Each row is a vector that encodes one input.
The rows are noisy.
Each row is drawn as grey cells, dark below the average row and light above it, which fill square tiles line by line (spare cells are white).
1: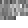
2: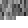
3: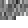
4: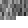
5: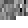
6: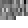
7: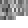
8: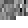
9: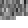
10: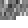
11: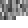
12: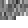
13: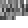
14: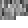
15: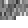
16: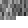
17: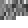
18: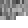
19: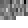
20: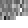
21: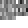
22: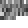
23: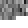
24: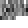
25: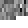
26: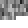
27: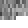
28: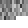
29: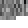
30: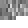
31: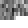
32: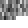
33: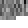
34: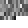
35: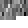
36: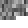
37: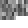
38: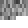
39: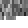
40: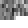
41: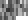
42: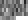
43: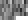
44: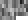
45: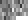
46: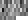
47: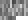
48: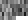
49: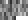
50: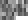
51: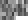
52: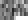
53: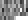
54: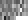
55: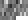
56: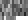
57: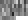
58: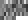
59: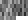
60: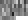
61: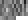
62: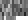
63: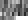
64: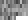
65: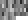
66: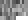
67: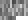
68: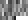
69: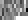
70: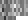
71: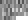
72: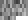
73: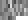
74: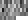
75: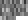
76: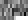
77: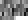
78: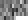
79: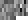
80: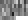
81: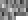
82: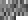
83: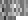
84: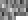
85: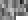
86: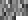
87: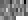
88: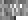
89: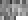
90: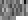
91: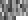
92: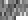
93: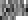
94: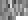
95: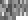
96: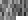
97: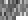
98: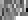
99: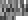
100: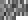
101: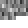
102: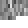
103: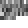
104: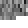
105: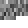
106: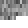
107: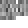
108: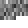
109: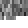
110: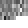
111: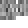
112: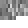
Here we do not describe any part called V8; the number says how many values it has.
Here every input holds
a value of V8, together with either one of 5 labels, or a node of a 7-node tree.
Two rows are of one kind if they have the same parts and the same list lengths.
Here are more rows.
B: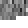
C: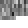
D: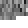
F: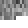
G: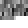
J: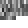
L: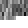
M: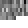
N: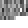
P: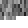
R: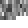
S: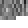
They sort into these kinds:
B, D, F, L, P, S
C, G, J, M, N, R

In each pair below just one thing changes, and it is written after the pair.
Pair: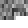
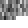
the value of V8
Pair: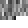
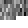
the value of V8
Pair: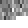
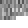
the node of the tree
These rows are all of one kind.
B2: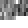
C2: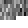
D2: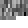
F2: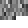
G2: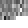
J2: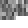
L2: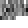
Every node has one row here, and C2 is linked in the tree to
F2.
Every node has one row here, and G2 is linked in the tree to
D2 and L2.
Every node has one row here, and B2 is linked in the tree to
J2.
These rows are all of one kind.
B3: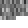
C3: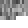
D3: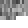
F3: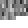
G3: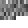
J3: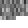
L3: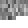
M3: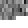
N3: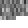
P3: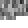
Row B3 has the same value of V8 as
J3 and N3.
